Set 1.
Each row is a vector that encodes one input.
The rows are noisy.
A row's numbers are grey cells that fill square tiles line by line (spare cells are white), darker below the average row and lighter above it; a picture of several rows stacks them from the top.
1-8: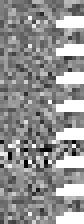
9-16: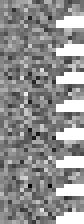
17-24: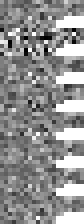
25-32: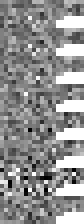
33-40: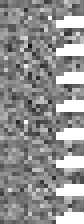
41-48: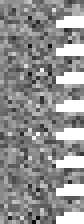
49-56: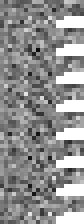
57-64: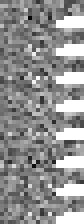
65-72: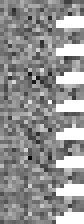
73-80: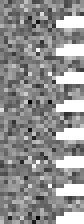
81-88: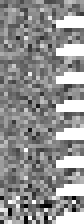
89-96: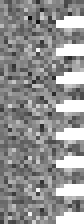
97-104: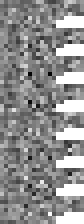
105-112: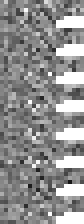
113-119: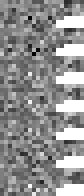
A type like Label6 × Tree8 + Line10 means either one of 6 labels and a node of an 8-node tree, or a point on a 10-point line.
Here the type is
List2(Circle15).
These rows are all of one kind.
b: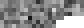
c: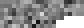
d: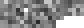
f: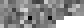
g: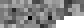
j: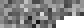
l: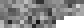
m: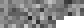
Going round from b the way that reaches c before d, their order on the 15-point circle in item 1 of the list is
b, l, c, j, d, m, g, f.
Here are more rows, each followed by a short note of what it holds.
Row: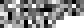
the empty list
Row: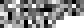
the empty list
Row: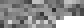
a list of one item
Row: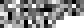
the empty list
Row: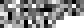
the empty list
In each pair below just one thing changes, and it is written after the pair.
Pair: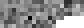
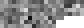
the place on the 15-point circle in item 2 of the list
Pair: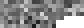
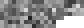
the place on the 15-point circle in item 1 of the list
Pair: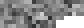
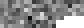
the place on the 15-point circle in item 2 of the list
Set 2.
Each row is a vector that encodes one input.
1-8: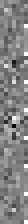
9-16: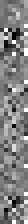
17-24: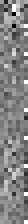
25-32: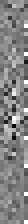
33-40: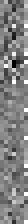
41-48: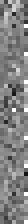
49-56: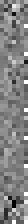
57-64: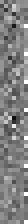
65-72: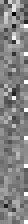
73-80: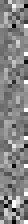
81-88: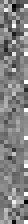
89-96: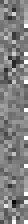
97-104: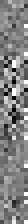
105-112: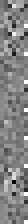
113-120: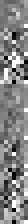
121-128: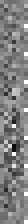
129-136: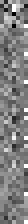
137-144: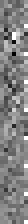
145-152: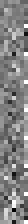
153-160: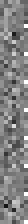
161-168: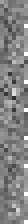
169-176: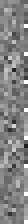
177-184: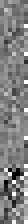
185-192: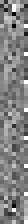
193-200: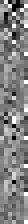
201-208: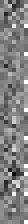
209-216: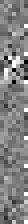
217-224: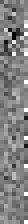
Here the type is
Line10 + Line12.
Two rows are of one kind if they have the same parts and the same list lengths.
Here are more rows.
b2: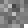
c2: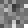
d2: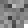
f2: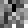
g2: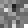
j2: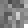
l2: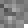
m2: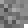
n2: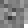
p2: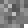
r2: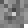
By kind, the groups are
b2, c2, d2, g2, n2, p2, r2
f2, j2, l2, m2

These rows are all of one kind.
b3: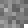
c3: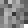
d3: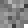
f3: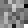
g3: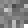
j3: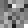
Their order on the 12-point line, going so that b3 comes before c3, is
j3, d3, f3, b3, c3, g3.
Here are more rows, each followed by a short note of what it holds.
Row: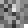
a point on a 10-point line
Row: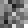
a point on a 10-point line
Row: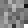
a point on a 12-point line
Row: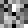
a point on a 10-point line
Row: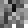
a point on a 10-point line
